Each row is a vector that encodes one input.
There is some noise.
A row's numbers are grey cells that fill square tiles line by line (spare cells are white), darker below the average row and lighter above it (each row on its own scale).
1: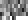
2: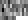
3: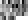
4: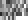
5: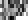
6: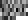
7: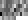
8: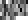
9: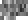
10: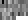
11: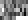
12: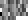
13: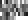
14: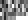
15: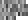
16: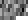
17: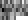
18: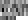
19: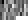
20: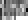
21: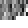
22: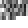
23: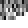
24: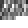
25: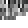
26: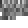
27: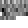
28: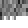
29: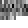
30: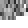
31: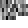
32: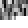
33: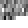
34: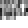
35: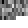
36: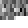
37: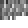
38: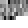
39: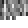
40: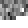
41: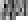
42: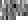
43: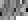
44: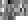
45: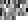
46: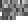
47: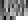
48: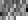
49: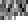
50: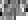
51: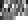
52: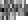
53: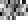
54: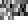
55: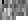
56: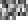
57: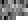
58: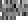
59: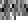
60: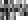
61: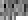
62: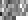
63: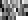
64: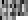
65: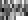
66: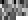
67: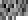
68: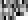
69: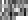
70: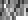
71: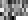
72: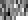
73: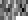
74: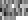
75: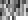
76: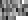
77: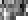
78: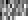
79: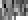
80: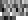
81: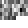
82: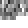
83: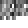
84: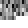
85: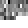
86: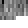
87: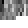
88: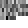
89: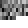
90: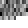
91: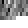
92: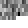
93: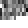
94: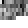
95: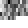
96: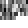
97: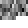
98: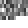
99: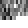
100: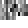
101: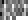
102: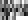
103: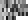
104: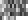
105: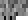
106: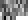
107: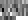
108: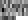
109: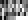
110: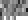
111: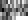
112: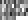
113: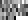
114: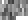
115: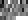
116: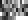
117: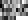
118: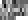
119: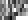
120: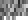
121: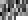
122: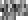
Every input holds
a point on a 9-point line, together with either a fixed value, or four true/false values.
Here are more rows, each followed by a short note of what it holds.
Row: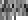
a point on a 9-point line
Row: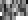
a point on a 9-point line and four true/false values
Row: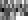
a point on a 9-point line
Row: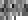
a point on a 9-point line
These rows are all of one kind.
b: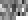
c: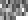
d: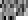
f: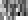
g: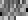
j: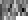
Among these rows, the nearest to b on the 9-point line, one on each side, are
f and j.
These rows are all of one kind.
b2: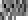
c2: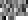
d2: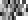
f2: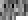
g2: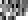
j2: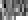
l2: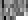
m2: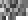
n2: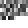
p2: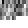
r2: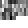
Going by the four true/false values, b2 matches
c2, g2, m2 and n2.
